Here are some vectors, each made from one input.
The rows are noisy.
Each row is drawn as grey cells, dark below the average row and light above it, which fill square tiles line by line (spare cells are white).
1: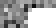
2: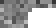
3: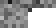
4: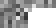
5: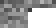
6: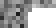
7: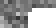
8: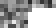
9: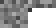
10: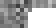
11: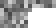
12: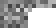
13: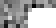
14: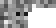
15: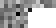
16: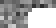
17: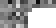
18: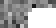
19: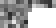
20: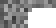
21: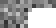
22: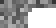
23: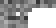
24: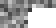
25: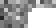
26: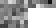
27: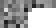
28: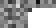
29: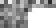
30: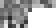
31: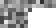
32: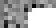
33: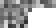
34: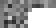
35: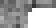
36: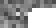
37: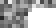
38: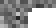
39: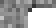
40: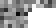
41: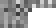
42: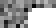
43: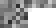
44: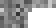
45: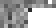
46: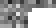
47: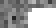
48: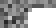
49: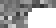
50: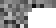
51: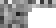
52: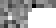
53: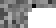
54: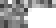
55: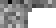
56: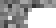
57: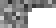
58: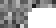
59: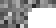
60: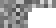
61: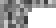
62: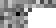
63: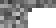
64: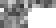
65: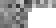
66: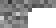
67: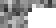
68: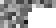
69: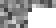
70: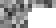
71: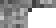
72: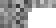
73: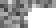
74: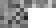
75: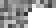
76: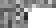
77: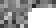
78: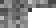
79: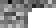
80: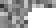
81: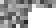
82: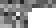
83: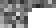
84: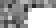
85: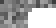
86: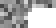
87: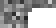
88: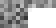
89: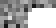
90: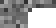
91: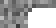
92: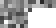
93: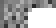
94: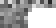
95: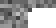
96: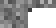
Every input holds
a point on a 10-point line, together with either a point on an 8-point line, or a point on a 10-point line.
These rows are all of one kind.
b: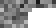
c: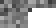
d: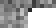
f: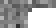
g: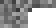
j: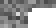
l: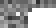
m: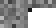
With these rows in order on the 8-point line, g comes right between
c and m.
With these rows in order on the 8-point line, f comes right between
d and m.
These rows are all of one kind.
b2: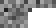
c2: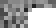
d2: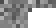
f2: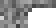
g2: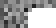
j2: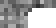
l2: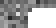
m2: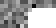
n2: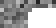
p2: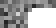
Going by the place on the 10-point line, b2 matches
d2, f2 and j2.
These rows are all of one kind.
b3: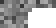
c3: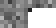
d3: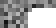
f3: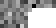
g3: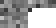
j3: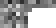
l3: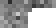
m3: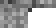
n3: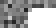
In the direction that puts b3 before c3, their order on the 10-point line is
f3, d3, n3, b3, g3, m3, c3, l3, j3.
